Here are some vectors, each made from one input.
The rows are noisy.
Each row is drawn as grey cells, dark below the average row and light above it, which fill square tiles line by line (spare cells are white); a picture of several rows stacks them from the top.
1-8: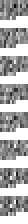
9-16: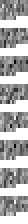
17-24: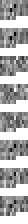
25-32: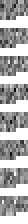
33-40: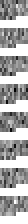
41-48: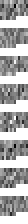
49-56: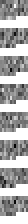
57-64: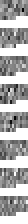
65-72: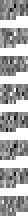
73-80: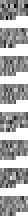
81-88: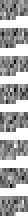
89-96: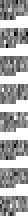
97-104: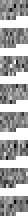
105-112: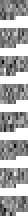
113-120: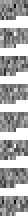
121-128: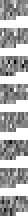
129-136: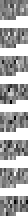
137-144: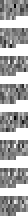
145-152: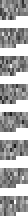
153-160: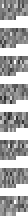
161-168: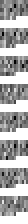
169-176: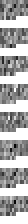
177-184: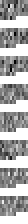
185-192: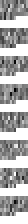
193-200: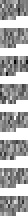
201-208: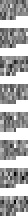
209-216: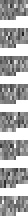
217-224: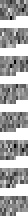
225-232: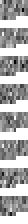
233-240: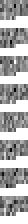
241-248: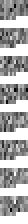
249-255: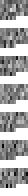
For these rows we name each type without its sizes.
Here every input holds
a point on a line, together with either a label and four true/false values, or a point on a line.
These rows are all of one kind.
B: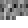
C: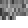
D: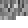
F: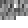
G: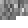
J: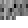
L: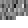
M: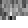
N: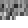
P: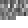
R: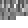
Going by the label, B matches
L and M.
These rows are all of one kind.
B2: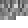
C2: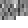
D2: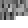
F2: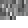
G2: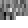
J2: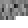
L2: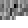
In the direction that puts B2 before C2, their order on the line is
L2, J2, D2, G2, F2, B2, C2.
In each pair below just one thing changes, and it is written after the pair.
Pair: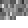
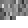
the label
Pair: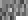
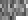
the label
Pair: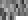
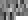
one of the four true/false values
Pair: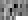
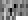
one of the four true/false values
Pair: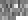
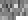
one of the four true/false values
